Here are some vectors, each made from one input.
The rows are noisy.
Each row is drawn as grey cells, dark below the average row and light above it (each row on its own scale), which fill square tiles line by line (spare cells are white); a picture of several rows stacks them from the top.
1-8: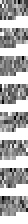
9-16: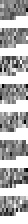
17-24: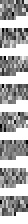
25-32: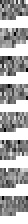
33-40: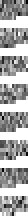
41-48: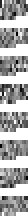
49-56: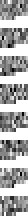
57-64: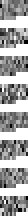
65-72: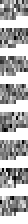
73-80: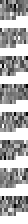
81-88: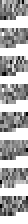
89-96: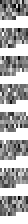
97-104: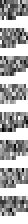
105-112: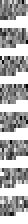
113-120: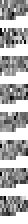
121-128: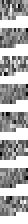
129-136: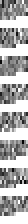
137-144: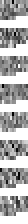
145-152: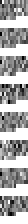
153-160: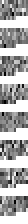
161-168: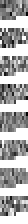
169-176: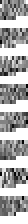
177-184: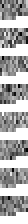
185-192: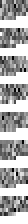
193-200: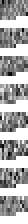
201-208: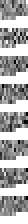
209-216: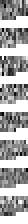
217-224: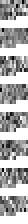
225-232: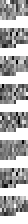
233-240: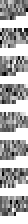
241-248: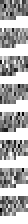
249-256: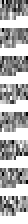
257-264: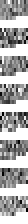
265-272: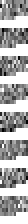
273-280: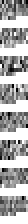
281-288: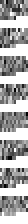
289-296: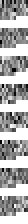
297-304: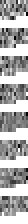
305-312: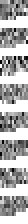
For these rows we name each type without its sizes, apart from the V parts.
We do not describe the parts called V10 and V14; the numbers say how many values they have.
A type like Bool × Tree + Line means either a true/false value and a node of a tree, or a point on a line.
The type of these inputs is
(Bool × Circle + Unit) × V10 × V14.
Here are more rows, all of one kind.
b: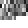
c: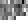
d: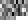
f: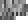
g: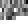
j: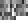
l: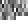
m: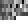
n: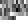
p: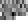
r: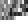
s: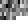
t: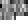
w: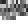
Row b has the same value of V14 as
c, d and n.
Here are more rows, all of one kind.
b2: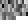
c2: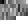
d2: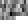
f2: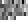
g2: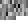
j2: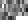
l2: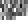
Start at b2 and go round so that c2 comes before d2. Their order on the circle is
b2, c2, g2, l2, f2, d2, j2.
